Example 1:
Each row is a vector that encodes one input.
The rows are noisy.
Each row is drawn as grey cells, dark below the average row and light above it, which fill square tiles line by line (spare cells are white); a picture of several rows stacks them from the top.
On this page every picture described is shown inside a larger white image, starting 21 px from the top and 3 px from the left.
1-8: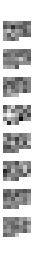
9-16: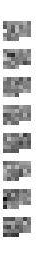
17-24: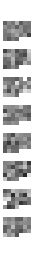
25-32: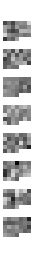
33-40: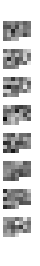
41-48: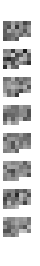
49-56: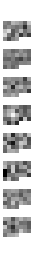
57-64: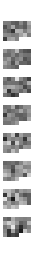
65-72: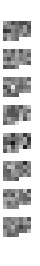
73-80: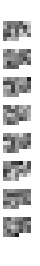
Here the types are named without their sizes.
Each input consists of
a point on a line, together with either a fixed value, or four true/false values.
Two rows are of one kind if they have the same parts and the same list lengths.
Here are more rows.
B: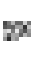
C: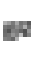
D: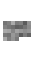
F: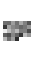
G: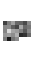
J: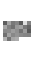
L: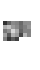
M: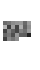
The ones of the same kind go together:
B, G, J, L
C, D, F, M

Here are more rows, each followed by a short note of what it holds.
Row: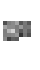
a point on a line
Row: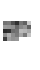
a point on a line and four true/false values
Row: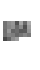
a point on a line and four true/false values
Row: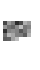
a point on a line
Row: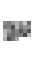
a point on a line and four true/false values
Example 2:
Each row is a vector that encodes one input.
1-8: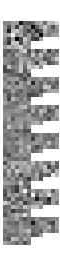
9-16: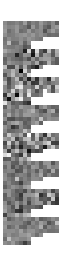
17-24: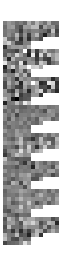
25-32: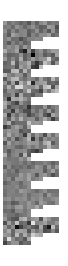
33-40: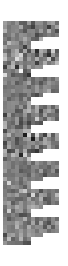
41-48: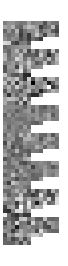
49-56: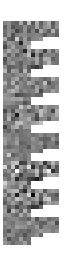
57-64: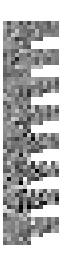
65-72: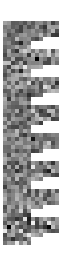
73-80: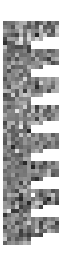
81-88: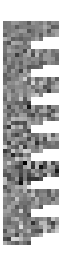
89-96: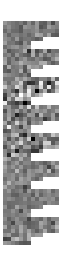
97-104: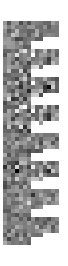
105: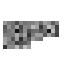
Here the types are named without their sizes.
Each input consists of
a list of points on a line.
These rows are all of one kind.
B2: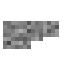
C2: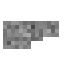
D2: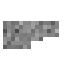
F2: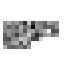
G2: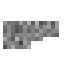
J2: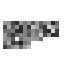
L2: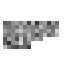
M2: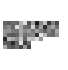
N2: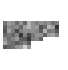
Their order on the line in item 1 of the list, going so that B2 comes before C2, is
N2, F2, M2, B2, J2, L2, C2, G2, D2.
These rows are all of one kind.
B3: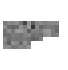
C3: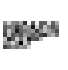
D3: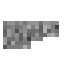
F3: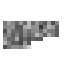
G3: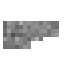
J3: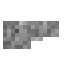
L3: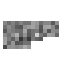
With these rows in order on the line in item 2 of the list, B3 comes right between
D3 and J3.
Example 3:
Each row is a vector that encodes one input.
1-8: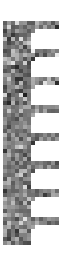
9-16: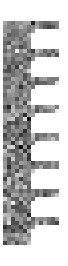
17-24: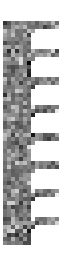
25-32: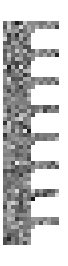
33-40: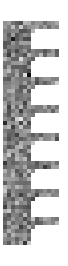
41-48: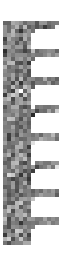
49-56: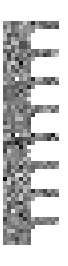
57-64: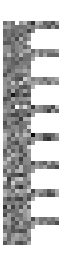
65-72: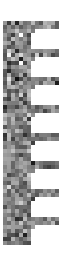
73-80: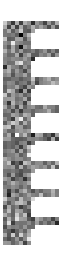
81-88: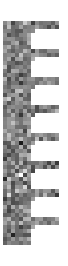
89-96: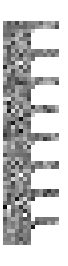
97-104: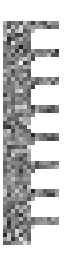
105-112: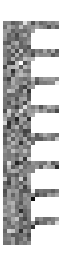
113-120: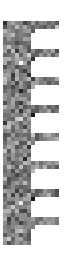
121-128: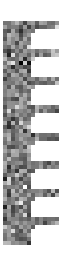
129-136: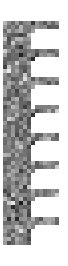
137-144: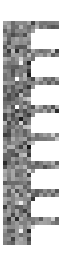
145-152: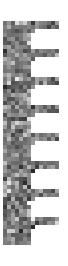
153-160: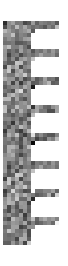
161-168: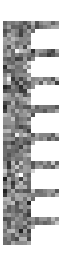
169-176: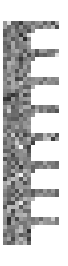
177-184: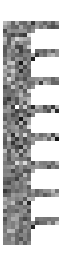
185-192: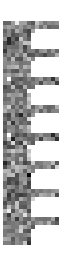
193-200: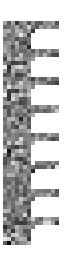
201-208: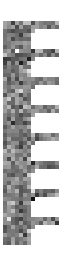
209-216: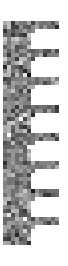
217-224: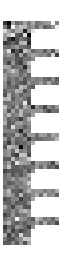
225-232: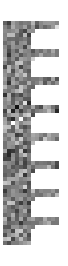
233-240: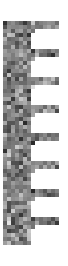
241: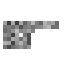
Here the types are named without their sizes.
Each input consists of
either a node of a tree, or three true/false values.
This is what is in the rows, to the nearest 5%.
About 40% of them hold a node of a tree. The rest hold three true/false values.
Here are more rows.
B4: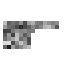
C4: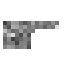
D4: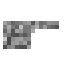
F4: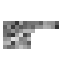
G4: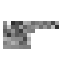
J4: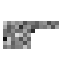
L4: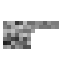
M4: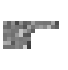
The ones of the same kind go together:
B4, C4, F4, J4, M4
D4, G4, L4

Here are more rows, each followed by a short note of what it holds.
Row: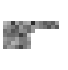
a node of a tree
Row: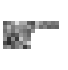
a node of a tree
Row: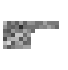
three true/false values
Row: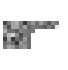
three true/false values
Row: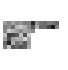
a node of a tree
